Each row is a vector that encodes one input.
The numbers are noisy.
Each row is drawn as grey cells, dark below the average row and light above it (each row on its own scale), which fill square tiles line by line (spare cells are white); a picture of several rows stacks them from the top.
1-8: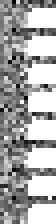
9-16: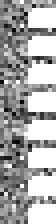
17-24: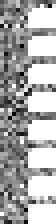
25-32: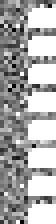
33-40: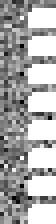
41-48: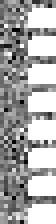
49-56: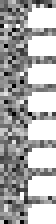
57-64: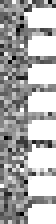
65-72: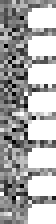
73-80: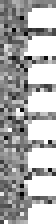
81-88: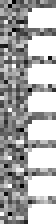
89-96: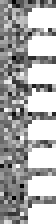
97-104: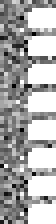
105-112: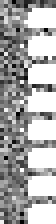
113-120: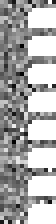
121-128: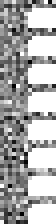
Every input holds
one of 5 labels and five true/false values.
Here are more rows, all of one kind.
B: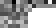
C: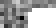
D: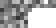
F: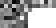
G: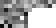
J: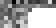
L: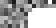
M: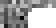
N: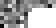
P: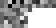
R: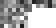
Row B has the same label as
J and L.
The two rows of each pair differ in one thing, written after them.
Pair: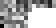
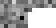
the label
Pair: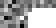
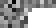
one of the five true/false values
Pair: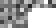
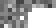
the label
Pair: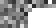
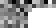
one of the five true/false values
